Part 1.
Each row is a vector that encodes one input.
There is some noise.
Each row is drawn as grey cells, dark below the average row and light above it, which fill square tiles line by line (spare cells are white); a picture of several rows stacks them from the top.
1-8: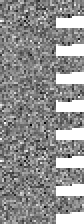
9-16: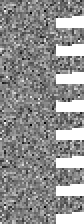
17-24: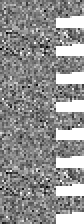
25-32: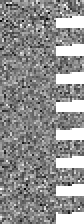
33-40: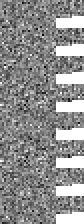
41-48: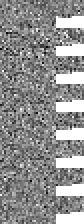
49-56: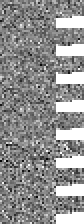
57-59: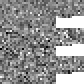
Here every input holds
either a point on a 4-point line, or a point on a 6-point line.
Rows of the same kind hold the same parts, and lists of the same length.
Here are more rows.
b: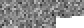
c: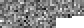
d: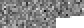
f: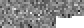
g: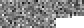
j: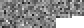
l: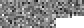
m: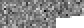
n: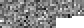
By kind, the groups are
b, c, d, f, m, n
g, j, l

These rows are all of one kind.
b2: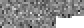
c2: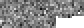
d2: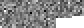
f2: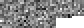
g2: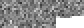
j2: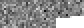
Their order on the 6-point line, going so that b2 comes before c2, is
d2, j2, g2, b2, c2, f2.
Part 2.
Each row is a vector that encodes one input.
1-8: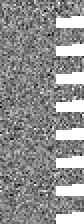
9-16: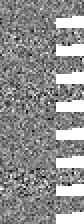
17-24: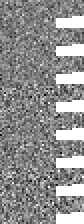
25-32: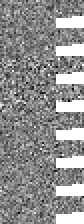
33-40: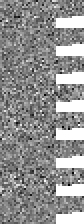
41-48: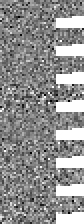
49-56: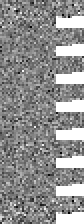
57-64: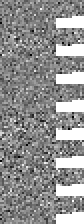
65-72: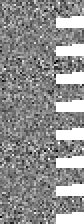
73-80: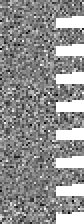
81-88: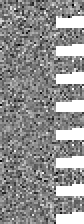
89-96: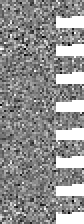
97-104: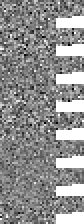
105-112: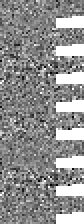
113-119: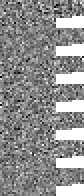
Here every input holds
either a point on a 6-point line and a point on a 13-point line, or a point on an 8-point line.
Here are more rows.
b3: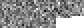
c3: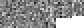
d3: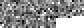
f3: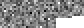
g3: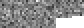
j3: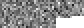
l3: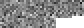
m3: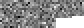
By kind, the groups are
b3, d3, f3, j3
c3, g3, l3, m3

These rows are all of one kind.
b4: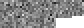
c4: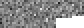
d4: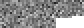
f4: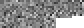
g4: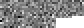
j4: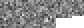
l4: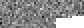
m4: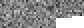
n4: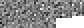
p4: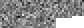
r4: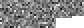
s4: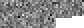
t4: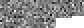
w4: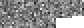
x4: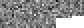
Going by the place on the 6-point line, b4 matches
d4, f4, p4 and s4.
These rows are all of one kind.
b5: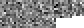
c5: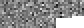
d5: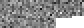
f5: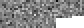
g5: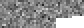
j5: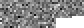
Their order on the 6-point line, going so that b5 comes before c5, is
b5, c5, f5, g5, d5, j5.
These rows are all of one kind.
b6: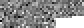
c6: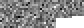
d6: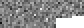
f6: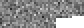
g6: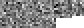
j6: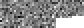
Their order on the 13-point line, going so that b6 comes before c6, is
b6, g6, j6, c6, f6, d6.
